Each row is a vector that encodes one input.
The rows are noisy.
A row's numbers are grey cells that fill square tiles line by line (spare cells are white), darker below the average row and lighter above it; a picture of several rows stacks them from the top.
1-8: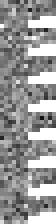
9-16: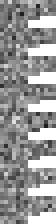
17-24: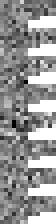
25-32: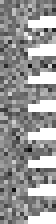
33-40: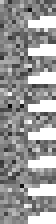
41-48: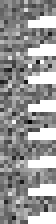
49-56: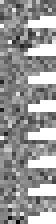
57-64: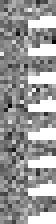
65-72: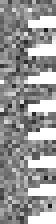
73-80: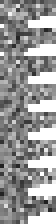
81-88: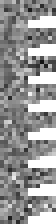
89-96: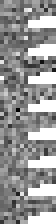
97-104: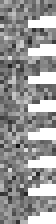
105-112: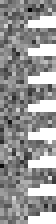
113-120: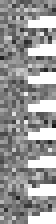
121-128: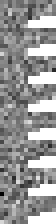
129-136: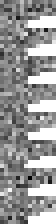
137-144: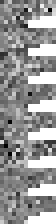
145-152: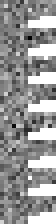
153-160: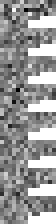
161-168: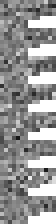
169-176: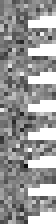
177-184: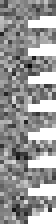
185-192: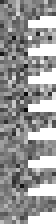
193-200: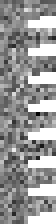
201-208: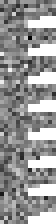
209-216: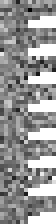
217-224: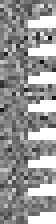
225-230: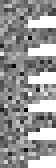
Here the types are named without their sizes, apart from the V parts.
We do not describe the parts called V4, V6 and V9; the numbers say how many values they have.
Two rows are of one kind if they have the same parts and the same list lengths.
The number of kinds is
3.
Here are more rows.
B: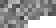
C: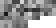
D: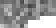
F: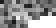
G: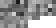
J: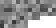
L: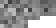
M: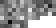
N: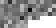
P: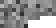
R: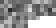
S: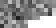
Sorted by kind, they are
B, D, R, S
C, F, G, J, L, N, P
M

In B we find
two labels, three true/false values and a value of V9.
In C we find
two labels, a value of V4 and a value of V9.
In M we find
three labels and a value of V6.
